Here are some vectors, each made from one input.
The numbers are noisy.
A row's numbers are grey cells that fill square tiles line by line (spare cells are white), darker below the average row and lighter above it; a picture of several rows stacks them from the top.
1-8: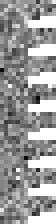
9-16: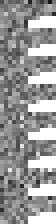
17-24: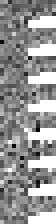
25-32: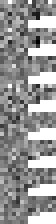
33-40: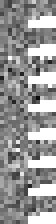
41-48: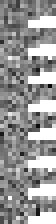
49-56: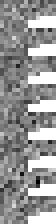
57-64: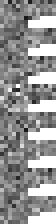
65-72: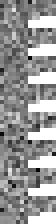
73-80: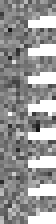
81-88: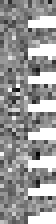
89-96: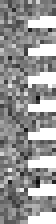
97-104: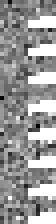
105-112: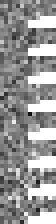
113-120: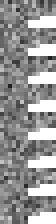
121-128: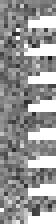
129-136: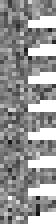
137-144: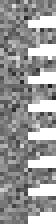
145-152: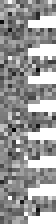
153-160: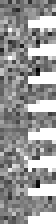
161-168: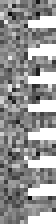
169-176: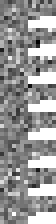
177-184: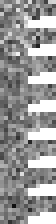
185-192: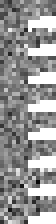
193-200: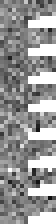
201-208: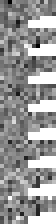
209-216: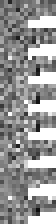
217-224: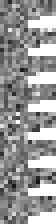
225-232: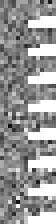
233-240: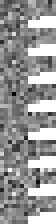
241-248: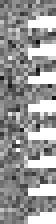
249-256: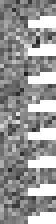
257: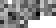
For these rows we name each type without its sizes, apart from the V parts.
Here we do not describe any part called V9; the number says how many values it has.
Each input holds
a point on a line and a node of a tree, together with either a point on a line, or a node of a tree and a value of V9.
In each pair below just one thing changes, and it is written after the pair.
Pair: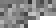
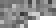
the value of V9
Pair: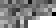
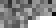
the place on the line
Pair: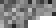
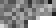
the place on the line
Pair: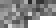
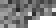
the node of one of the two trees
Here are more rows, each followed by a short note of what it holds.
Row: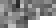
a point on a line, a node of each of two trees and a value of V9
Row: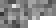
a point on a line, a node of each of two trees and a value of V9
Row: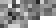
a point on each of two lines and a node of a tree
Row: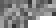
a point on a line, a node of each of two trees and a value of V9
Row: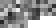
a point on each of two lines and a node of a tree
